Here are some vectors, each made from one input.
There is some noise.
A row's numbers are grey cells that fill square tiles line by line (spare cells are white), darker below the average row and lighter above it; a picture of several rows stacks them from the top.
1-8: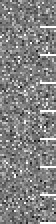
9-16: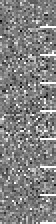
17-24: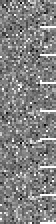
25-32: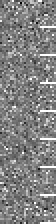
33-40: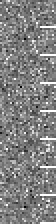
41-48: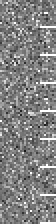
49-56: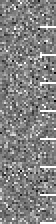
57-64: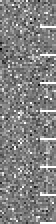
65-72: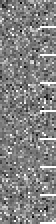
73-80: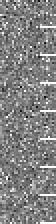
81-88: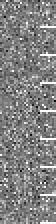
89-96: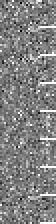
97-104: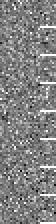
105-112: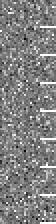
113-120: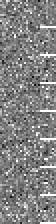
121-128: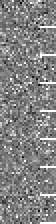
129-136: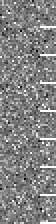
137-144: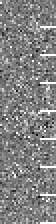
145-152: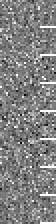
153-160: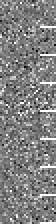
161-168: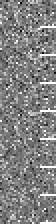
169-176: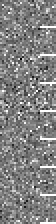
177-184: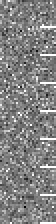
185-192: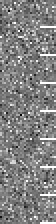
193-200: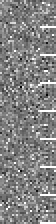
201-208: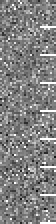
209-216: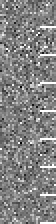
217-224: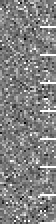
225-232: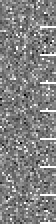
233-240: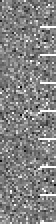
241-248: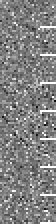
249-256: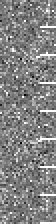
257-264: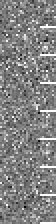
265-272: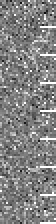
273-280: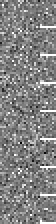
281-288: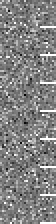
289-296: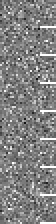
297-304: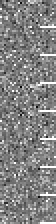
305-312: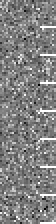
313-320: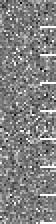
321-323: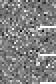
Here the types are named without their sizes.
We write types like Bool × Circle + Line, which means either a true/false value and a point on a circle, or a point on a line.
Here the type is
Bool × Label + List(Circle).
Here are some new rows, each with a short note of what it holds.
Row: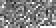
the empty list
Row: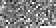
the empty list
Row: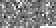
a list of one item
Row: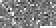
a list of two items
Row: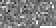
a list of two items
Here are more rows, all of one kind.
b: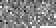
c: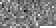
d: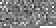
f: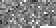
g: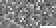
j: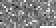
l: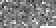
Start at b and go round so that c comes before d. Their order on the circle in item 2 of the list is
b, f, g, j, l, c, d.
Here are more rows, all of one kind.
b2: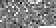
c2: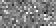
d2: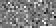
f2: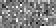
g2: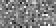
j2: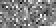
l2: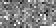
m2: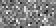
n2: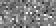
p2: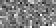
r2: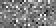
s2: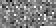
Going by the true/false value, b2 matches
d2, g2 and p2.
